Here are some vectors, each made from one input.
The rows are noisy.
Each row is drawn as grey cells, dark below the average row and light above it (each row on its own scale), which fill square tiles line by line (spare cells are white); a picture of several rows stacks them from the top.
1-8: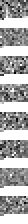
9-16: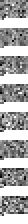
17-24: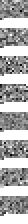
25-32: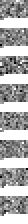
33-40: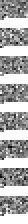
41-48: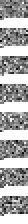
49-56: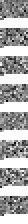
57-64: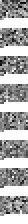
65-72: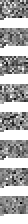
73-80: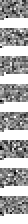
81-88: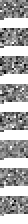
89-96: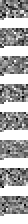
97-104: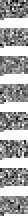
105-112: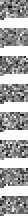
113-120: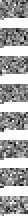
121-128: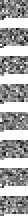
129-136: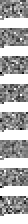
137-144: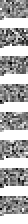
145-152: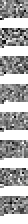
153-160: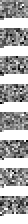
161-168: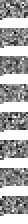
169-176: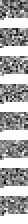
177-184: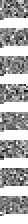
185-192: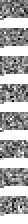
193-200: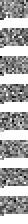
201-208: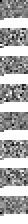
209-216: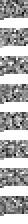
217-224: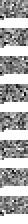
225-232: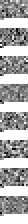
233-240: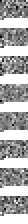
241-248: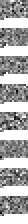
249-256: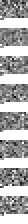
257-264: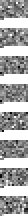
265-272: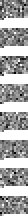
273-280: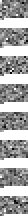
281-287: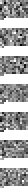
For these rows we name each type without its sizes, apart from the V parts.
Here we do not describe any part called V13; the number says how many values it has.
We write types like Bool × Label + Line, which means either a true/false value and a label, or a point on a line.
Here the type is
(Label + Line) × V13.
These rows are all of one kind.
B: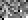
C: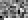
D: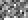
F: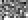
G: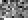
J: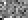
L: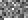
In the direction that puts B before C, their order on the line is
F, B, D, G, L, C, J.
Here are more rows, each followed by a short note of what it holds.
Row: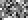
a label and a value of V13
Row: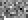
a label and a value of V13
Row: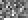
a point on a line and a value of V13
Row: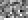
a label and a value of V13
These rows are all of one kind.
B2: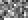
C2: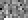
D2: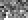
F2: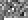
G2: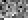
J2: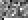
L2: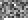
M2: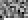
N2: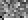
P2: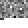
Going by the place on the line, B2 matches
G2, J2, N2 and P2.
